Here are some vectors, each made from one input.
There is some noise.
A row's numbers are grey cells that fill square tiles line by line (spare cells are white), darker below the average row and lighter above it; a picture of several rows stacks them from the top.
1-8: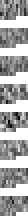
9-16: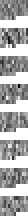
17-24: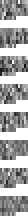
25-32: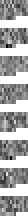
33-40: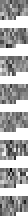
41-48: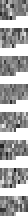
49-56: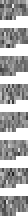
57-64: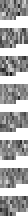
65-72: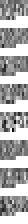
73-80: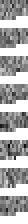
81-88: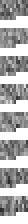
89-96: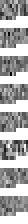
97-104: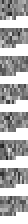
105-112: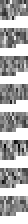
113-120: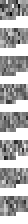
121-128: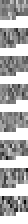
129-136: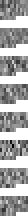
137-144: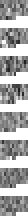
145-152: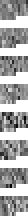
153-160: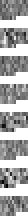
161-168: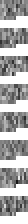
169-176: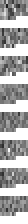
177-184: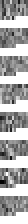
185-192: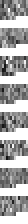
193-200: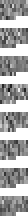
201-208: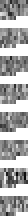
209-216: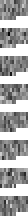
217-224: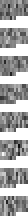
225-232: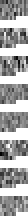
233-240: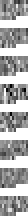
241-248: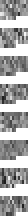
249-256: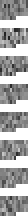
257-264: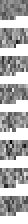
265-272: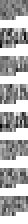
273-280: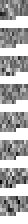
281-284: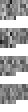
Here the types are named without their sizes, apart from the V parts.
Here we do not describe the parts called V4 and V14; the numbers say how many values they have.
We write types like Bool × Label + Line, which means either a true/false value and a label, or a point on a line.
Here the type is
Bool × Bool × Bool + Circle × V14 + V4.
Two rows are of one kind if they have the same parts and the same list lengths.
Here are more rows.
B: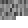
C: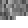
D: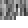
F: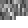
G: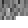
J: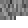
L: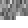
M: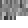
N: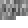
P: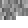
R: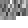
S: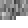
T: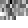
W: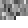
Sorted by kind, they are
B, D, G, L, M, P, T
C, F, J
N, R, S, W

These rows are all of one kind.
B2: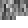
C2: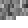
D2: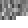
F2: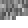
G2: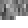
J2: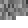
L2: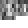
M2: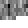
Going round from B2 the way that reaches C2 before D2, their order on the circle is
B2, G2, J2, M2, F2, C2, D2, L2.
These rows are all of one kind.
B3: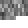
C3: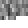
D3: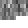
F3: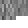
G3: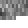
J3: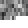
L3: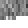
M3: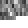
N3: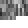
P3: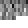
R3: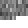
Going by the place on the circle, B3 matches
F3, G3 and R3.
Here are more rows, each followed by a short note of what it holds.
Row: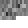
three true/false values
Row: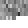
a value of V4
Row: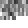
three true/false values
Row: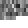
three true/false values
